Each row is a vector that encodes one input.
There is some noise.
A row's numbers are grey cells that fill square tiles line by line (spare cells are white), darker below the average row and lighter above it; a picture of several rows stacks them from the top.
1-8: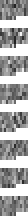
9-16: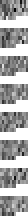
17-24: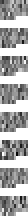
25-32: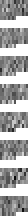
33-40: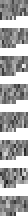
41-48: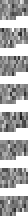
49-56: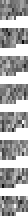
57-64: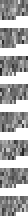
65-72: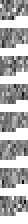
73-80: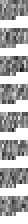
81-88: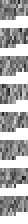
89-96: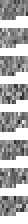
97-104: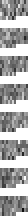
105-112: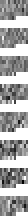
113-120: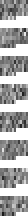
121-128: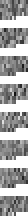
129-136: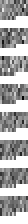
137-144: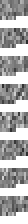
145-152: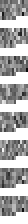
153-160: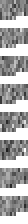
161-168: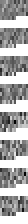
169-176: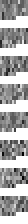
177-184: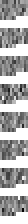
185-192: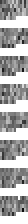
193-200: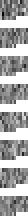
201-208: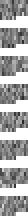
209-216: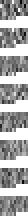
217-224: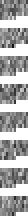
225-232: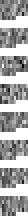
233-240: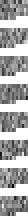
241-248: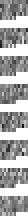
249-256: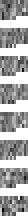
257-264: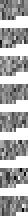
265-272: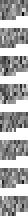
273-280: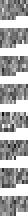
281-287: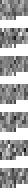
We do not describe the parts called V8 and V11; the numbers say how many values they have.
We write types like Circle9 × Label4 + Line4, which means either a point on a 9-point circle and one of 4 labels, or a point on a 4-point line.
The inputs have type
Circle14 + Line4 × Line6 + (Tree7 + V11) × V8.
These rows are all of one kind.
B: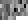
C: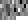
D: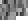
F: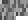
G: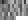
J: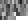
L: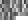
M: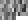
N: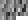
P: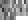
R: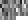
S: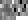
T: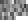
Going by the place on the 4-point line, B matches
G, J and T.
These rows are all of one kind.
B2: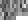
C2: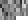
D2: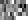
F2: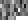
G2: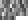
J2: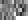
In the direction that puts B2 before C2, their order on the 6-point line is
B2, C2, D2, J2, G2, F2.
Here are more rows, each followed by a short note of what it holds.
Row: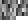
a value of V8 and a value of V11
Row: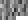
a point on a 4-point line and a point on a 6-point line
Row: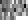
a point on a 4-point line and a point on a 6-point line
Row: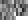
a point on a 4-point line and a point on a 6-point line
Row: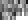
a point on a 14-point circle
